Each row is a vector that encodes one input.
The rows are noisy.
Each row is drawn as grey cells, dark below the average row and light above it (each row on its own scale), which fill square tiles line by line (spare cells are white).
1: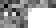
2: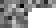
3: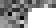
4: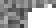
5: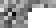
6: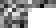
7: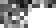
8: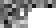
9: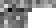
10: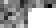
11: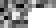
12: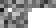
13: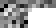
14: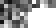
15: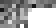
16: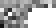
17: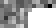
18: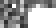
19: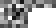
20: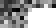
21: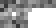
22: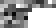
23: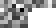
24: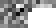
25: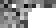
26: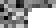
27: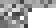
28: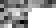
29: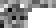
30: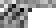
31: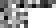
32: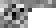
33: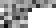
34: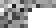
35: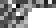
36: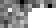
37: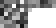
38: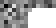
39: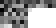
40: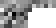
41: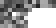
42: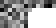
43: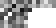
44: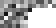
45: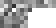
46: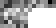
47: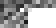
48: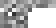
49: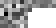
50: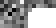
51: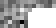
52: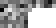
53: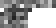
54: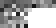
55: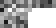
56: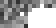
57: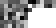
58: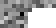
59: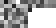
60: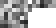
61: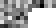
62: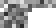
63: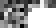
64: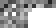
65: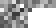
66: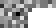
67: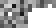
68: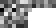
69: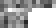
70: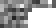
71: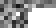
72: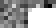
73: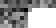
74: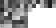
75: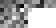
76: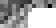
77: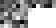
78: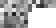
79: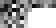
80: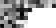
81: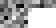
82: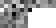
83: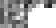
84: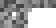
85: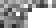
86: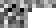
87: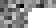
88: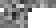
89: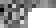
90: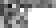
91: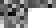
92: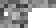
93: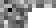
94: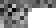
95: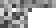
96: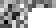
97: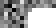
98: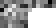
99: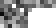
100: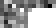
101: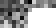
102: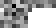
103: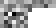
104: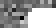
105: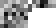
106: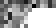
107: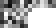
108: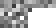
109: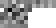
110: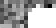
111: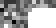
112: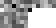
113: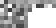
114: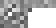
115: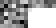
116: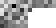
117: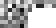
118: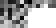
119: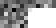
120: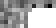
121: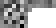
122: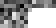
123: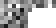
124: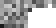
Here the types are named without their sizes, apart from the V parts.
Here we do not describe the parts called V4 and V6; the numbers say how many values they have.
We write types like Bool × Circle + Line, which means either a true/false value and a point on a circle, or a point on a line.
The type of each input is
(Bool × Line + V6) × V4.
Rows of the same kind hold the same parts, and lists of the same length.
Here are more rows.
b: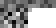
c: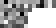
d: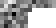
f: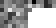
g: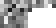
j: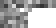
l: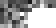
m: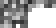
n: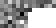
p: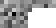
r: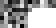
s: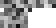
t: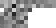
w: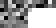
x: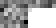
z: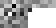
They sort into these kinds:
b, f, j, l, m, r, w, x
c, d, g, n, p, s, t, z

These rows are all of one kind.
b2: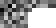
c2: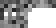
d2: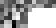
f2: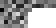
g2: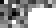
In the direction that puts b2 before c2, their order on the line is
f2, b2, d2, c2, g2.
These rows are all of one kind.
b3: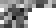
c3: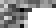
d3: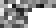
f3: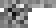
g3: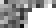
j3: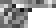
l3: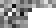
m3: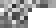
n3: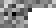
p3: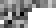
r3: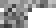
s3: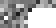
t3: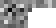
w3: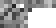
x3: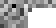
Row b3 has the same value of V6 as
d3, f3, m3 and r3.
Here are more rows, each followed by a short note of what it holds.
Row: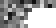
a point on a line, a true/false value and a value of V4
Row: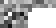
a value of V4 and a value of V6
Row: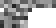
a value of V4 and a value of V6
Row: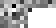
a value of V4 and a value of V6
